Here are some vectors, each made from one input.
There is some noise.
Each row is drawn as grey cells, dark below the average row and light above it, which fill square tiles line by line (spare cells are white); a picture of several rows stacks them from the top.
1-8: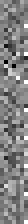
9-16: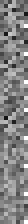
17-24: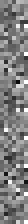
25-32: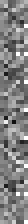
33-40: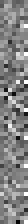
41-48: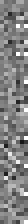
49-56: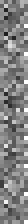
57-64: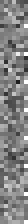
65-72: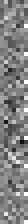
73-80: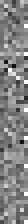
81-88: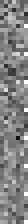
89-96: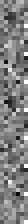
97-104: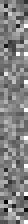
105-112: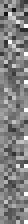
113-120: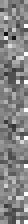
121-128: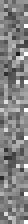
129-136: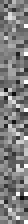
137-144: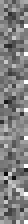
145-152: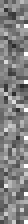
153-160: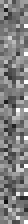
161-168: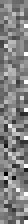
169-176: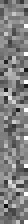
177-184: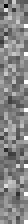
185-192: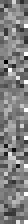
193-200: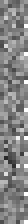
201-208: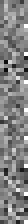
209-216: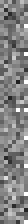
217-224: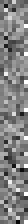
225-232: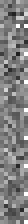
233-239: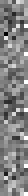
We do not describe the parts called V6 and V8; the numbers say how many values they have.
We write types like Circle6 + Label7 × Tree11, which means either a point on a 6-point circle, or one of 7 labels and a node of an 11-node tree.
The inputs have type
Bool × Line7 × V6 × V8.
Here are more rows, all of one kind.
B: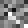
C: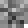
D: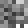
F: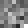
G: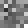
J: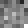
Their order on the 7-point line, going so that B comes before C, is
B, F, J, C, G, D.
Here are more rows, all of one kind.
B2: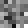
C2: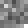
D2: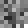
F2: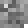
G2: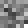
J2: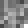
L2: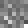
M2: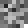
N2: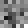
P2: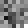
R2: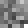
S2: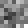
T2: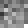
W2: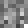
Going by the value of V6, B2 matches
G2, L2, M2 and W2.
